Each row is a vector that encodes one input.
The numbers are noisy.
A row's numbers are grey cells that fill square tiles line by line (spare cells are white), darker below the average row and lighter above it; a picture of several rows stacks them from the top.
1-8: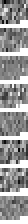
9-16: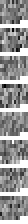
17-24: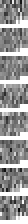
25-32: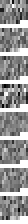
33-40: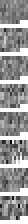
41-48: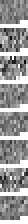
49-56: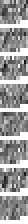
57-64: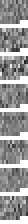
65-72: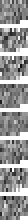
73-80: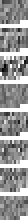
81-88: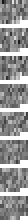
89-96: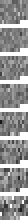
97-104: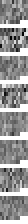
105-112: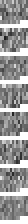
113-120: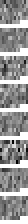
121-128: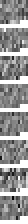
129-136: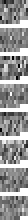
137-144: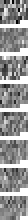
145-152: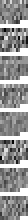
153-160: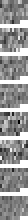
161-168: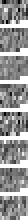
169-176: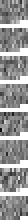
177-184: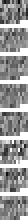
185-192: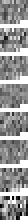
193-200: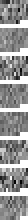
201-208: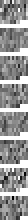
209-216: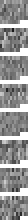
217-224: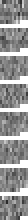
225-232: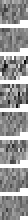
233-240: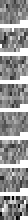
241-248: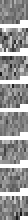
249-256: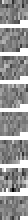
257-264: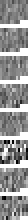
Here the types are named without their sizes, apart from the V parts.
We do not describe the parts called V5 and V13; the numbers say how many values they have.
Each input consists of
a point on a line and a value of V13, together with either a point on a circle, or a value of V5.
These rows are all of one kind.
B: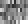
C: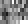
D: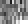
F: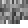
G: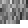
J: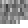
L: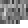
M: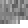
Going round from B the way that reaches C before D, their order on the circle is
B, L, C, M, G, F, J, D.
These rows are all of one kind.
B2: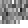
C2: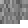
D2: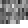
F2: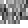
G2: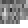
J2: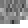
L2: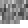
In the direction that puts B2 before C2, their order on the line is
G2, F2, D2, J2, B2, L2, C2.
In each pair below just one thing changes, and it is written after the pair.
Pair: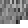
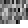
the value of V5
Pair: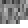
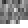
the value of V5
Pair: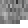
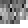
the place on the line
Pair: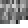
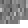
the value of V5
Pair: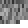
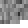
the value of V13
